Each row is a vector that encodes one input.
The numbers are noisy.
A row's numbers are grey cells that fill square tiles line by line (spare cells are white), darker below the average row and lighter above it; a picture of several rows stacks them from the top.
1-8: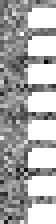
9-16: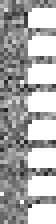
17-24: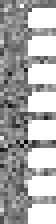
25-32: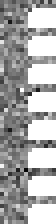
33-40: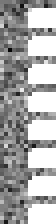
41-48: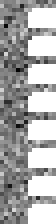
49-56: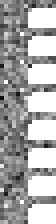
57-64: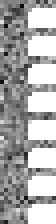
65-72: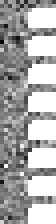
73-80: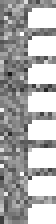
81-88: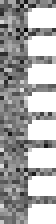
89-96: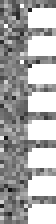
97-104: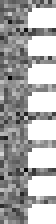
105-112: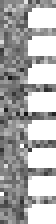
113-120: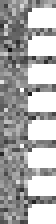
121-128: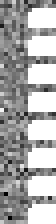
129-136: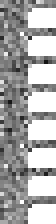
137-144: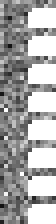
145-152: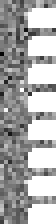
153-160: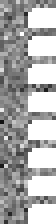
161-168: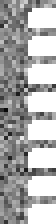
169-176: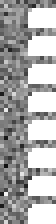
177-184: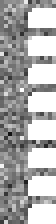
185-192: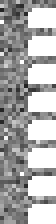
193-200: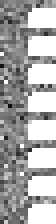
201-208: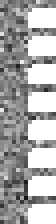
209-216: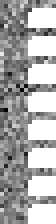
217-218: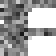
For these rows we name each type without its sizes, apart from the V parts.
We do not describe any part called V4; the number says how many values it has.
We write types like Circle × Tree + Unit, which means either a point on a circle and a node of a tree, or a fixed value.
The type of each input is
(Bool × Bool × Bool × Bool + Label) × Label × V4.
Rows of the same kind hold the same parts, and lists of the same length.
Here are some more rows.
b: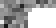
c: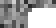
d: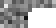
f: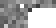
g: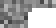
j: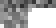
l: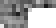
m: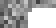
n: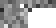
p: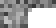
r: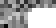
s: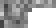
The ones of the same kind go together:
b, c, f, g, j, m, n, p, r, s
d, l

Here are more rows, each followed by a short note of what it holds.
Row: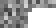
two labels and a value of V4
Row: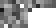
two labels and a value of V4
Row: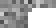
a label, four true/false values and a value of V4
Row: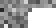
a label, four true/false values and a value of V4
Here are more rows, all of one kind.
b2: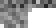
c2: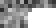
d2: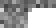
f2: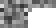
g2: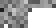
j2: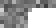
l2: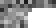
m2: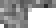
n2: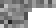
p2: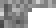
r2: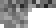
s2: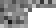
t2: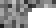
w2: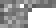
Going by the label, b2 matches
d2, j2, m2 and r2.
